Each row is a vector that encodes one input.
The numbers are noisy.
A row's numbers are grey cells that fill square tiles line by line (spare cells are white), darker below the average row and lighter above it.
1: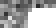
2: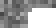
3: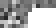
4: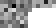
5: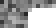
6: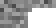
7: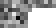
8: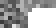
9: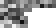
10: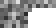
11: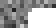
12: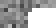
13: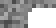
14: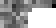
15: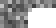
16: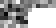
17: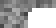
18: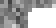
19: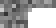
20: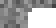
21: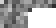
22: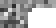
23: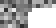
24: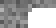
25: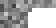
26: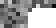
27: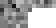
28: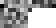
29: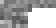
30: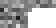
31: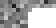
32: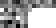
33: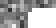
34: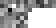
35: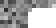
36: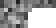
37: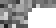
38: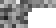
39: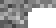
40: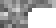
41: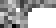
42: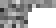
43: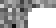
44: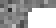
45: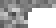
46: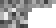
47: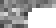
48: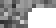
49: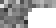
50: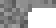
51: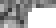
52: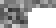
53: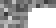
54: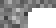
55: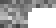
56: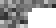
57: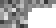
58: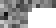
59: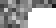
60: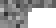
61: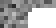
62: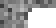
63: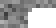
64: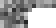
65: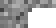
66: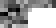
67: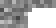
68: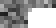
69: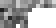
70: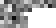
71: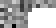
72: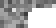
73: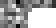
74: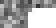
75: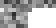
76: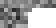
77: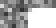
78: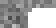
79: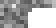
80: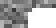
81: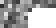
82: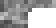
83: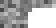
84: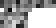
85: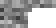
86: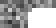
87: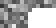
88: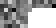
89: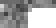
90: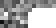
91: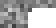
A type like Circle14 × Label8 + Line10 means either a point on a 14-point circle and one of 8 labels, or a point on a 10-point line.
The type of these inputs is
Line6 + Tree8.
